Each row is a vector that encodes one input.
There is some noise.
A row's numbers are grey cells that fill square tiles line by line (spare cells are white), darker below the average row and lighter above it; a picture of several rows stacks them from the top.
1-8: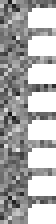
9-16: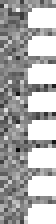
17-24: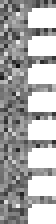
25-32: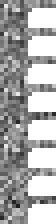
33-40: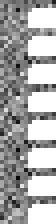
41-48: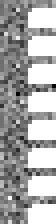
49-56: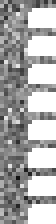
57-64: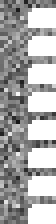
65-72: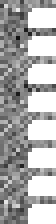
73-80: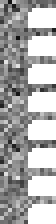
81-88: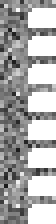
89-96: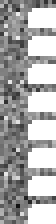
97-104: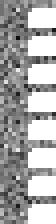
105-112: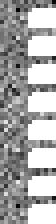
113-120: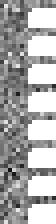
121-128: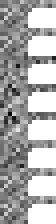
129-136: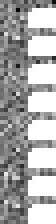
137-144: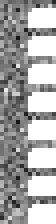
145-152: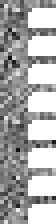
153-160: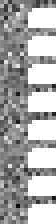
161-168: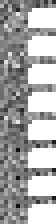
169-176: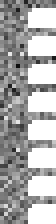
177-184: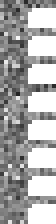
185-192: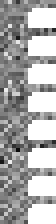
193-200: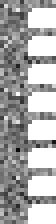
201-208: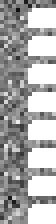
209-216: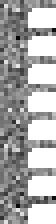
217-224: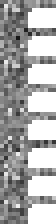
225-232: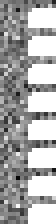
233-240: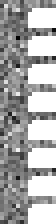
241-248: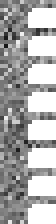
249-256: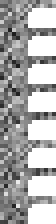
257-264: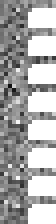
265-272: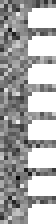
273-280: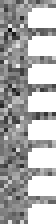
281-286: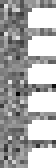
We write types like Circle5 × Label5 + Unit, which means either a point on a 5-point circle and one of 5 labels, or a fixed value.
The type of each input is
Label5 + Line4.
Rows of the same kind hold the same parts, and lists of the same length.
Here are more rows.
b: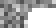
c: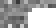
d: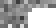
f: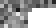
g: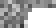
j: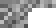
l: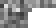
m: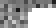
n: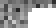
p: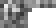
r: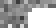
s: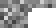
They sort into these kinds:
b, c, d, g, j, l, p, r, s
f, m, n

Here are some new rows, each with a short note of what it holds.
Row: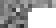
one of 5 labels
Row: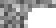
one of 5 labels
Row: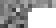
one of 5 labels
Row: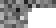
a point on a 4-point line
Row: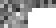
a point on a 4-point line
